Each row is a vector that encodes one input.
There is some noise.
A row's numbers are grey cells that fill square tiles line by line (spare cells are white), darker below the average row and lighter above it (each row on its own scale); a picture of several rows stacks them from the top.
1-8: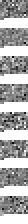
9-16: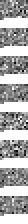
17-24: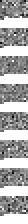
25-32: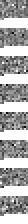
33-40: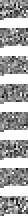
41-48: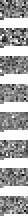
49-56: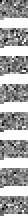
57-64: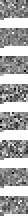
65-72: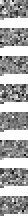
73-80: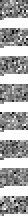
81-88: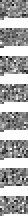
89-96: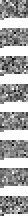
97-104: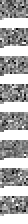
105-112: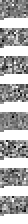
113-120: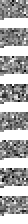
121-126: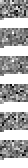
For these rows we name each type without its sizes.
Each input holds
three true/false values, together with either a label, or a point on a line.
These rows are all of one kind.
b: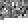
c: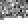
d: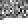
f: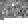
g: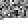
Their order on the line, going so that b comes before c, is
b, f, c, g, d.
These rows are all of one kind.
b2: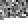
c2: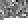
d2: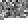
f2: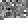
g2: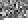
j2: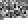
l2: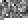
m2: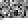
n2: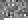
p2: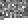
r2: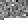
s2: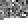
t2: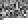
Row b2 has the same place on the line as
c2, j2, m2 and s2.
